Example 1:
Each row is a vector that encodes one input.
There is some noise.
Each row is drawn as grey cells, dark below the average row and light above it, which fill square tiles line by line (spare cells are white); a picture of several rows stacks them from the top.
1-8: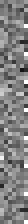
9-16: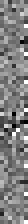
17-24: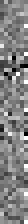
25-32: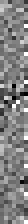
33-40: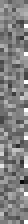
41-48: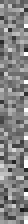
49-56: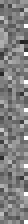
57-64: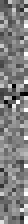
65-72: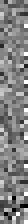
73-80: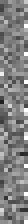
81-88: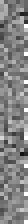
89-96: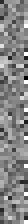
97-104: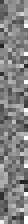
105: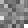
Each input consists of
either a fixed value, or four true/false values.
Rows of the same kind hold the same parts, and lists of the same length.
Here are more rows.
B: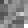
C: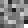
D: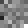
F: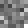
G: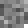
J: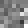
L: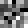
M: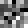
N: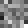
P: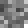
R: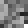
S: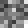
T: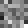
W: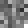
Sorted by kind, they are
B, C, D, F, G, J, N, P, R, S, T, W
L, M

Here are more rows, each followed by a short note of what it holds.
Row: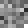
four true/false values
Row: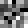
a fixed value
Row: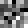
a fixed value
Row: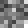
four true/false values
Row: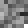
four true/false values
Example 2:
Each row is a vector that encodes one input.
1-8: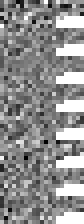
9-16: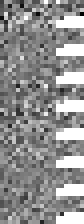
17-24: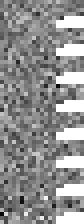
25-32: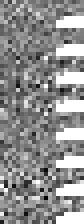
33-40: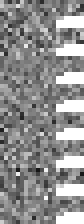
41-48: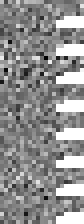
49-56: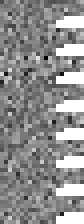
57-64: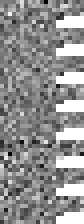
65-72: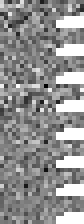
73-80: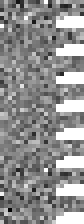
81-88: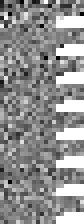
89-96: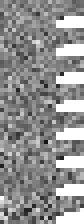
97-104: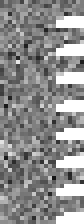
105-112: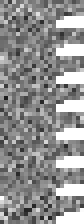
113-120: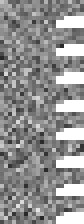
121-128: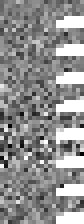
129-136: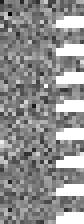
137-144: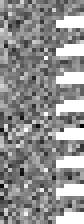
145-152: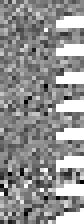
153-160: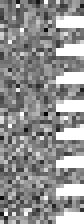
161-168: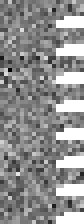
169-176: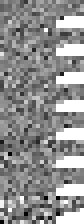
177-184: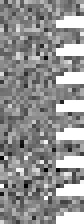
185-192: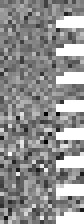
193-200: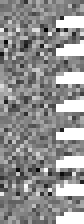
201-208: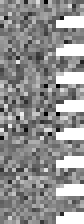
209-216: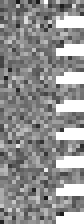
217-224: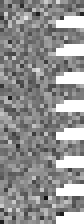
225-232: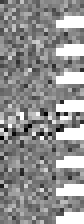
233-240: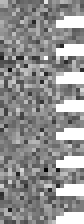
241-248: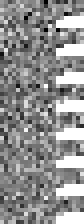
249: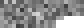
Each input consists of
a point on an 18-point line.
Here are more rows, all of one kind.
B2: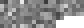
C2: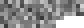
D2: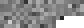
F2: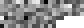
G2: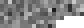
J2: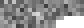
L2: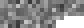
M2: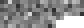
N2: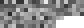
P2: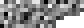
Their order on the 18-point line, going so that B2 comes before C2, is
L2, J2, N2, F2, D2, B2, M2, G2, P2, C2.
